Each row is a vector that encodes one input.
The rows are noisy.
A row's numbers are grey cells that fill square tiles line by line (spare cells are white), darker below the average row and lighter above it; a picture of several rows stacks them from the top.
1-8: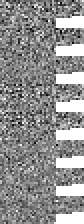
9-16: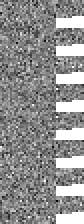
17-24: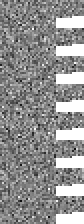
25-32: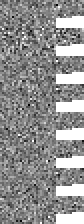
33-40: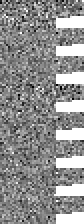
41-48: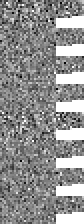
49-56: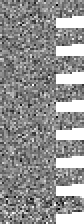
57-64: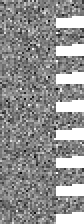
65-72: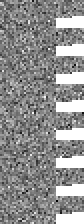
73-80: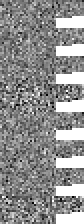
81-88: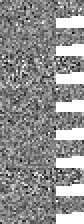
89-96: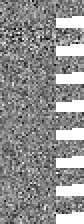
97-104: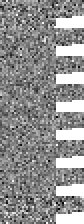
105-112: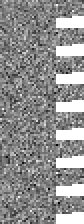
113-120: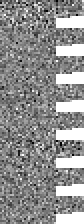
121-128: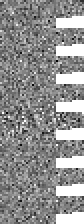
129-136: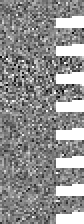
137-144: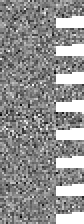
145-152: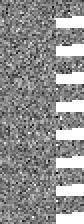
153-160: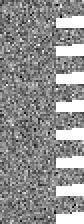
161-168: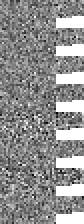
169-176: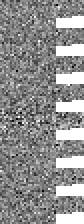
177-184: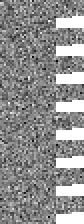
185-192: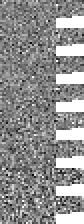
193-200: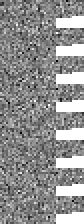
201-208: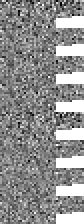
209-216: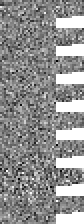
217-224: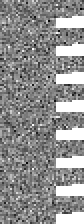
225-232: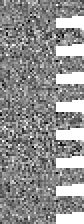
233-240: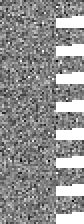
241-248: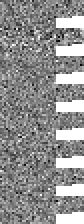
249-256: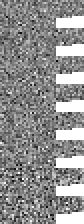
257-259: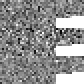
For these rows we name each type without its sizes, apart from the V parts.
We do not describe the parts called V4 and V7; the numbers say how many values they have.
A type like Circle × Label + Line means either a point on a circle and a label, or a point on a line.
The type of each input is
(Label + Line) × (Line + V4) + V7.
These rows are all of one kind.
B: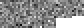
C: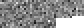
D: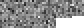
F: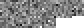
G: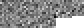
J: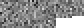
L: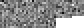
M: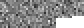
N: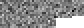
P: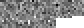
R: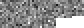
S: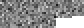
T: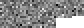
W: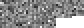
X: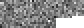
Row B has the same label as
F, R, T and W.
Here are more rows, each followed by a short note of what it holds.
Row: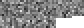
a label and a value of V4
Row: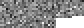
a label and a value of V4
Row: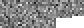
a point on each of two lines
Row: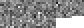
a label and a value of V4
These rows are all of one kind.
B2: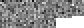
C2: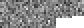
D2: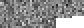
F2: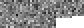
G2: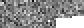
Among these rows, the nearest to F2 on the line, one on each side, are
D2 and G2.
